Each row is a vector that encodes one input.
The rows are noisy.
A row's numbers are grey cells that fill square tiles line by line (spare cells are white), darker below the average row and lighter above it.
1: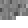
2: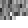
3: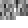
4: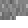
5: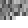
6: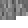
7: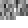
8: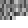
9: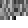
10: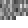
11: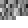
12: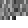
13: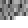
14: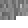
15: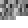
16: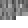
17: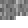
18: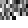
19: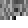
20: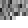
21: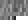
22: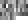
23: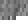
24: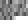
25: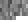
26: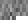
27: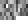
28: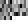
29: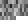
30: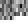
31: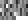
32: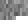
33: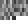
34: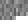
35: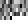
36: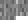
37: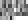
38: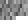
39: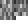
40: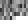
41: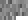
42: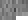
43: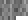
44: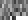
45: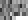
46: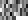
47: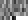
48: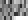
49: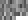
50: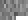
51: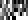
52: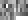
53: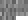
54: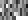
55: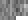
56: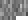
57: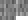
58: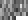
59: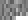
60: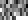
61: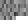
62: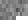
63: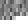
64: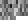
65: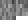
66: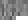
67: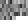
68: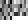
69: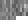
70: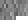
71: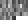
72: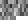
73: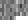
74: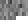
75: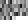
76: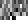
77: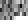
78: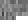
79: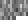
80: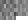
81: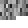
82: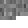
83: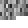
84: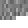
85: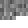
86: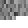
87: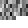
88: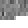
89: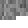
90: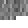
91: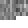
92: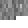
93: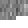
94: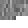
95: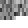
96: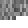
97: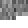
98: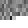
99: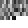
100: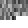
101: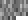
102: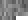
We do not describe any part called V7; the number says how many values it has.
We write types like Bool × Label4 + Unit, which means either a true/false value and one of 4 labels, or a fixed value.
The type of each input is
Line6 + (Tree9 + Unit) × V7.
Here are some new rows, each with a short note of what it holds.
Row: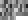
a point on a 6-point line
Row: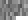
a node of a 9-node tree and a value of V7
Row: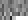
a value of V7
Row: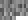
a value of V7
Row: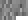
a node of a 9-node tree and a value of V7
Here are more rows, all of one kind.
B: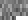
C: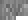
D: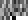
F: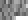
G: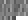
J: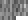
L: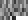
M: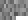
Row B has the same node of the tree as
L and M.
